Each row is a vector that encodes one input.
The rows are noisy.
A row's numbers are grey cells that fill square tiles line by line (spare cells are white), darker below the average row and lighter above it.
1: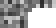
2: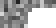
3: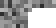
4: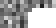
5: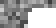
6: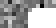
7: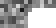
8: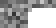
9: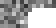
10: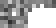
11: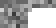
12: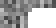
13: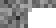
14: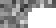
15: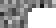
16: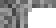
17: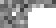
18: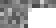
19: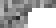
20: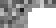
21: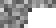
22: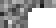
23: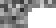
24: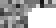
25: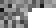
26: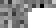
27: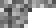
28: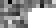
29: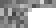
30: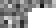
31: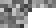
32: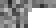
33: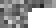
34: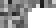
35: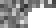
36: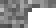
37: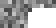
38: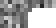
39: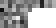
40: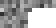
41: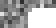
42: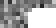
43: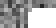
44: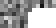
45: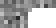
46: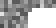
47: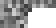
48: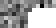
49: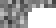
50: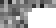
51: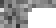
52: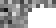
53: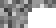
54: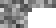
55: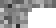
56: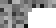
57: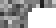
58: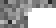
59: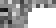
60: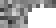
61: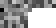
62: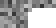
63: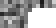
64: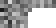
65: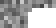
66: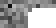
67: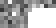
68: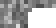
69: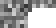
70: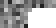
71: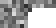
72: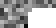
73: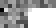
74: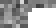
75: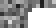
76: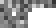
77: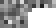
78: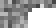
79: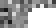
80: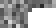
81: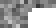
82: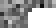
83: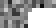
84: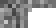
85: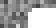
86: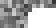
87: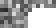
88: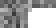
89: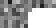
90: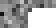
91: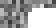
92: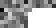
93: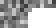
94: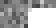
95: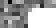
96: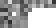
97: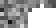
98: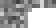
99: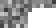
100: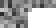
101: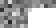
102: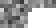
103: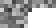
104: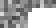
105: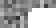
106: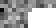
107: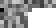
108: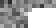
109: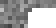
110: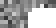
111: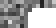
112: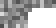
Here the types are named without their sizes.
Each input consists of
a point on a line, together with either a point on a circle, or four true/false values.
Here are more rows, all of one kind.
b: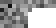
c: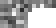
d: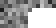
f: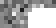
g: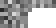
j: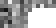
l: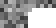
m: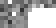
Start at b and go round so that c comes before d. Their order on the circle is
b, c, d, l, f, m, g, j.
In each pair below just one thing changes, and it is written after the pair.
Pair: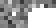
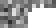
the place on the circle
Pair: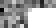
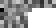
the place on the circle
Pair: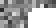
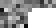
the place on the line
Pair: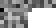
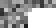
the place on the circle
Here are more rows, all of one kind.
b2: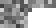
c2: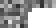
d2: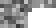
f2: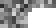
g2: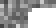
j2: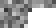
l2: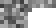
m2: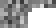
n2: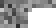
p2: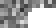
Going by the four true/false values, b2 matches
d2, l2 and n2.
